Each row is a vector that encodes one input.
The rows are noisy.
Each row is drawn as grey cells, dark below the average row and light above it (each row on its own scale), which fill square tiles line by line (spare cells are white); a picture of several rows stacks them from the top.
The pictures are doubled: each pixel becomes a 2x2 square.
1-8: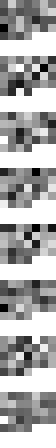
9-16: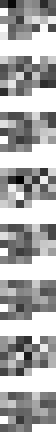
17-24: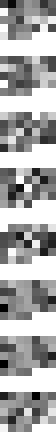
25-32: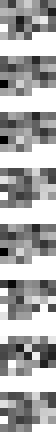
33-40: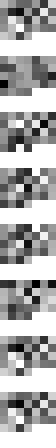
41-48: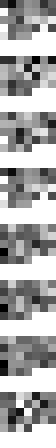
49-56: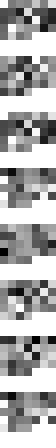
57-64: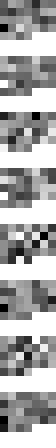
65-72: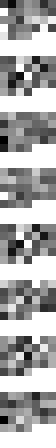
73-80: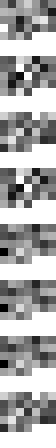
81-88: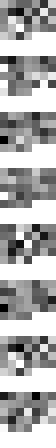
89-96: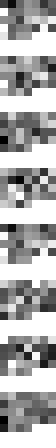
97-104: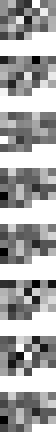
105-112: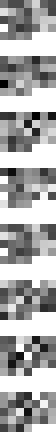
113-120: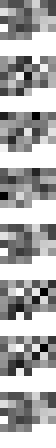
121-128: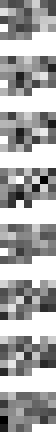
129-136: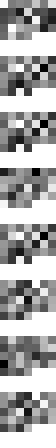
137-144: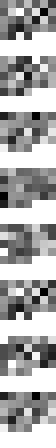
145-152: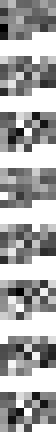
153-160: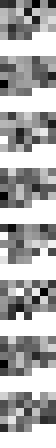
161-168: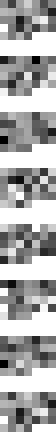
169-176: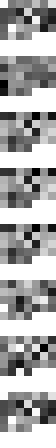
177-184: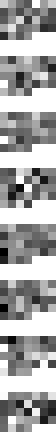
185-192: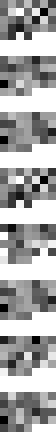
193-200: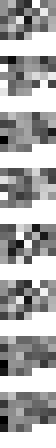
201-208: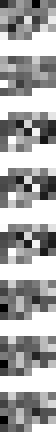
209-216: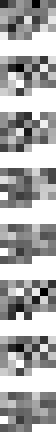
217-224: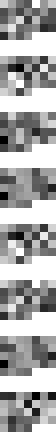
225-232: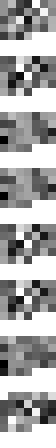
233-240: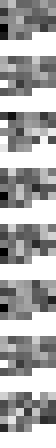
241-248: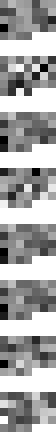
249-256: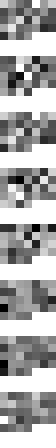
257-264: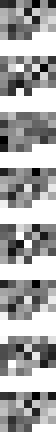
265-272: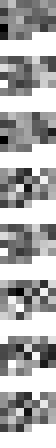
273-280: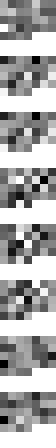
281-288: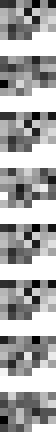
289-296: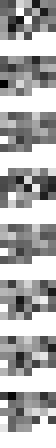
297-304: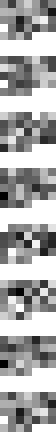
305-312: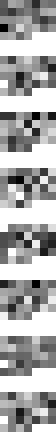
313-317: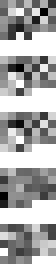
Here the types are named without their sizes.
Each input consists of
four true/false values.
